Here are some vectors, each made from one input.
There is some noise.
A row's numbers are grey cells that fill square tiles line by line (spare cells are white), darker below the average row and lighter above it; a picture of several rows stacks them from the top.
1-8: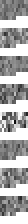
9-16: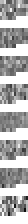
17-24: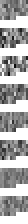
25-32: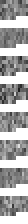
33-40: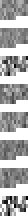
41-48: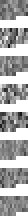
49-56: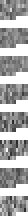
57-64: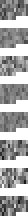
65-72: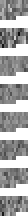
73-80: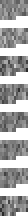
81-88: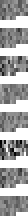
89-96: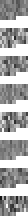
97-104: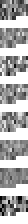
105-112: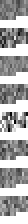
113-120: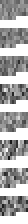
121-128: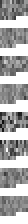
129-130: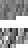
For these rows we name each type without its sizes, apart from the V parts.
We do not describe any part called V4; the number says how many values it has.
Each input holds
a list of items, each a true/false value and a value of V4.
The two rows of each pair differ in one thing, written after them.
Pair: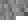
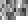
the true/false value in item 1 of the list
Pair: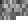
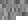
the true/false value in item 1 of the list
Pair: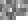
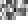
the value of V4 in item 2 of the list
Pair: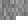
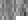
the value of V4 in item 1 of the list
